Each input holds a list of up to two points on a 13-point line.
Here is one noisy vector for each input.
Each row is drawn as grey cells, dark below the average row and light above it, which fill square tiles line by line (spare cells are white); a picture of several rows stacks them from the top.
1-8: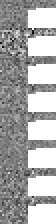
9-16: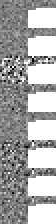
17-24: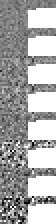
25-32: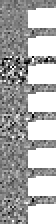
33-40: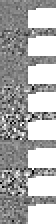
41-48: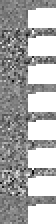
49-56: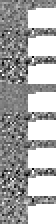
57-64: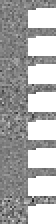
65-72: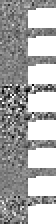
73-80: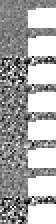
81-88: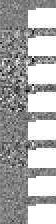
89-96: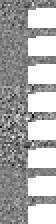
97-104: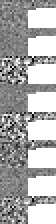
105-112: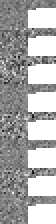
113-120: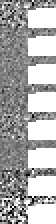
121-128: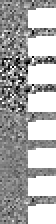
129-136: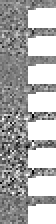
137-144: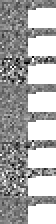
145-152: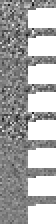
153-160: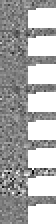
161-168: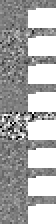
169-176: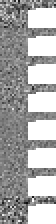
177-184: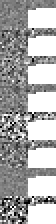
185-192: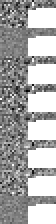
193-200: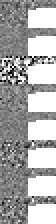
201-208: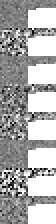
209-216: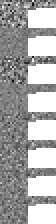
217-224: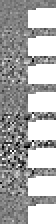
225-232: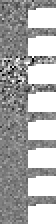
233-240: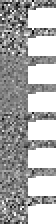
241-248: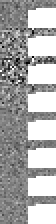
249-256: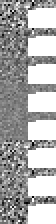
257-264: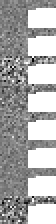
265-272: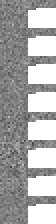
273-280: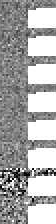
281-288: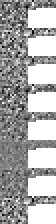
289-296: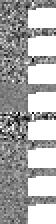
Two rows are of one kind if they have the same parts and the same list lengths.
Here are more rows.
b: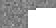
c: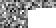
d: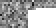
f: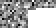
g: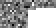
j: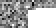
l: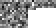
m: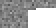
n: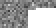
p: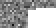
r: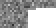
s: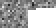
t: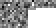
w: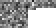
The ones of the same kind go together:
b, f, l, m, s, w
c
d, g, j, n, p, r, t

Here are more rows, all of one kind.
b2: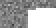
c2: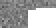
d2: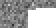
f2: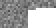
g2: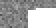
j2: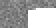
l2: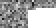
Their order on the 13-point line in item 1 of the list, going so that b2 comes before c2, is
l2, b2, d2, g2, f2, j2, c2.
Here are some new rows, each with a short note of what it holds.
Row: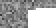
a list of two items
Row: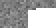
a list of one item
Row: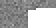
a list of one item
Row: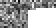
the empty list
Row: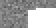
a list of two items
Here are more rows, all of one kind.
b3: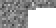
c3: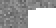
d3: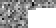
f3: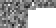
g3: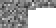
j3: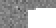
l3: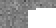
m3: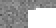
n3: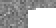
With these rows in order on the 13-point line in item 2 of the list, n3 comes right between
f3 and m3.
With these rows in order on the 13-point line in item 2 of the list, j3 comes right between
b3 and f3.
